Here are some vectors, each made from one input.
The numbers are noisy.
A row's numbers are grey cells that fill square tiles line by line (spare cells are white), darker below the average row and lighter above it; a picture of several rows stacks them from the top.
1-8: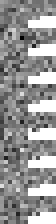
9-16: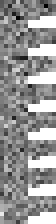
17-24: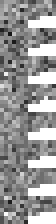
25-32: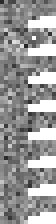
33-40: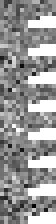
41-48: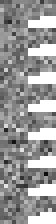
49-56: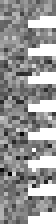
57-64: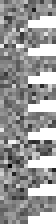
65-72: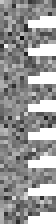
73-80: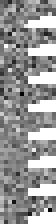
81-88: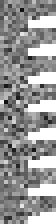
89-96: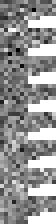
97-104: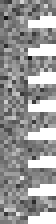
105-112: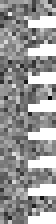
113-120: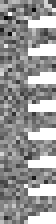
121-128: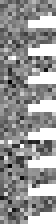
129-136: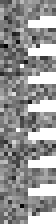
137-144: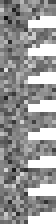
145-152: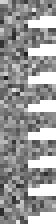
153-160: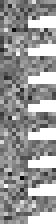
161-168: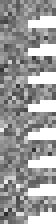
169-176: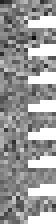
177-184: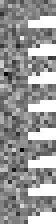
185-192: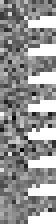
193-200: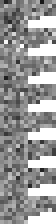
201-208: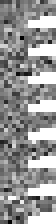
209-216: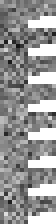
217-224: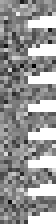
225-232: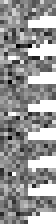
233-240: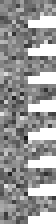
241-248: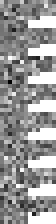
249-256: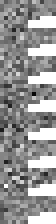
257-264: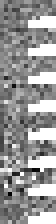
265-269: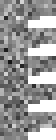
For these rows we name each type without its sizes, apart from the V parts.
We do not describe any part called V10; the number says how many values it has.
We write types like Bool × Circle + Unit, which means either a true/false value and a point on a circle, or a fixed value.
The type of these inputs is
List(Bool × V10).
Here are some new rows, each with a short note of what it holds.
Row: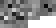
a list of one item
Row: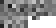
a list of one item
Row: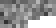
a list of three items
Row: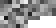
a list of two items
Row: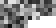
the empty list
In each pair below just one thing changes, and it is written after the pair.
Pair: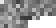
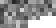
the true/false value in item 1 of the list
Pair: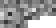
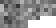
the true/false value in item 1 of the list
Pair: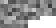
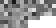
the value of V10 in item 1 of the list
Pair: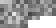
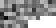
the true/false value in item 1 of the list
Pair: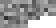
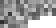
the value of V10 in item 1 of the list
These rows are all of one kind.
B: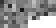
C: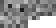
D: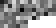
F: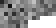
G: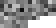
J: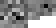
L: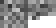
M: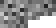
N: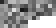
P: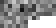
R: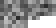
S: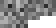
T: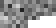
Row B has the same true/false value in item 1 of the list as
F, J, L and R.
